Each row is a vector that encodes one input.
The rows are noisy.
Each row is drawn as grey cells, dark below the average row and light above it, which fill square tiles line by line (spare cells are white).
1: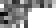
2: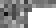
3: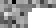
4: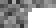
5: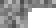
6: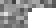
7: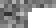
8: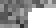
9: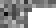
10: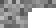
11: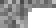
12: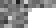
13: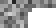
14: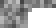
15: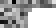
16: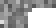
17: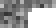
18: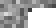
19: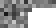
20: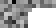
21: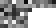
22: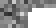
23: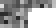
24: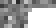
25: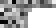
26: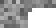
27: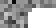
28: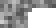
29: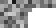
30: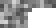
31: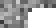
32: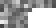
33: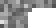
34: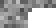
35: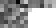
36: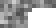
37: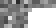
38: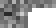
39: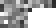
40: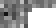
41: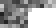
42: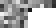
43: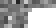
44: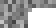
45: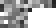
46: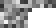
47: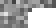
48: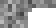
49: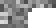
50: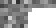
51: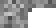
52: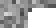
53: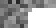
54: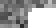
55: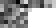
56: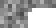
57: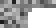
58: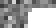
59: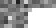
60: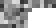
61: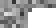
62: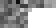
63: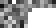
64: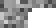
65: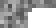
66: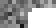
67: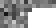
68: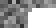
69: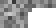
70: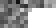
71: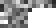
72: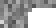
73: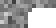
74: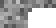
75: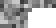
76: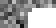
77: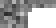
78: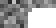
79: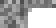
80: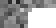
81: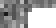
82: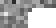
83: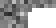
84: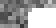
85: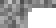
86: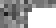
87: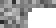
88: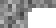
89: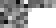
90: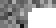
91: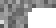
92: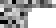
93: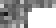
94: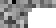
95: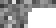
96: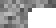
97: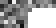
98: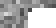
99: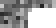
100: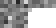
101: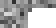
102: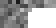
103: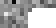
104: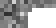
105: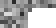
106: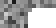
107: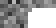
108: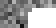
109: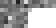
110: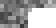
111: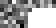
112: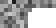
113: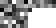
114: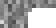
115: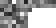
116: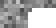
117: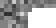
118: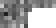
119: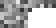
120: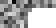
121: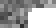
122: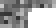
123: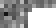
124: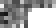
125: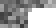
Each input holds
either a point on each of two 3-point lines, or a point on a 5-point line.
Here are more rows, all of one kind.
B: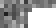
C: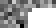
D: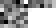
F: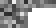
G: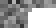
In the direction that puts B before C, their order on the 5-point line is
B, F, C, G, D.
